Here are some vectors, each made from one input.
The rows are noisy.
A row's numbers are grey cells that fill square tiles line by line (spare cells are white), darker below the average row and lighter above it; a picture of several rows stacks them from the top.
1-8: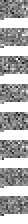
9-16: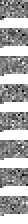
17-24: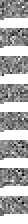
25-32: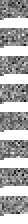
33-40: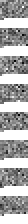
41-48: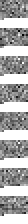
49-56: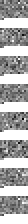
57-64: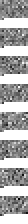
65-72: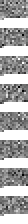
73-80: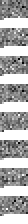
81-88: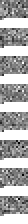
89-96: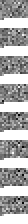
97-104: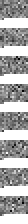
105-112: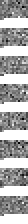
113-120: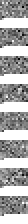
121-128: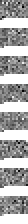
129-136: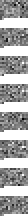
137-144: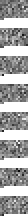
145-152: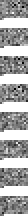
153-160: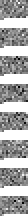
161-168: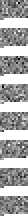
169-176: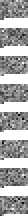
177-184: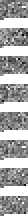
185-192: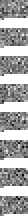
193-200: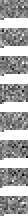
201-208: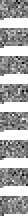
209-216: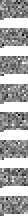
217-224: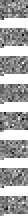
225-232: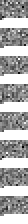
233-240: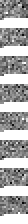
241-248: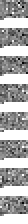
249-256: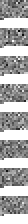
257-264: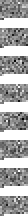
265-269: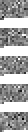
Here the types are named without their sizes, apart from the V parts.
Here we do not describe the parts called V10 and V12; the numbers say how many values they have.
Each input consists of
a value of V12, together with either a node of a tree, or three true/false values and a value of V10.
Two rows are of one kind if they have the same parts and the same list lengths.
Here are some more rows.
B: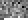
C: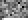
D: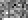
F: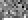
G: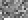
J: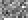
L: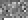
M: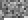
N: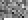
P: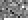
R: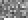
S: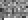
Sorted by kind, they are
B, C, D, F
G, J, L, M, N, P, R, S

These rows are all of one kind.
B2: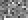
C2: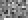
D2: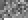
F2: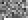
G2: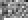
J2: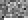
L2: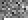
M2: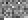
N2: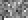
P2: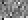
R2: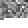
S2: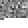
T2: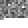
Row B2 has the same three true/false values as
D2, N2, P2 and R2.
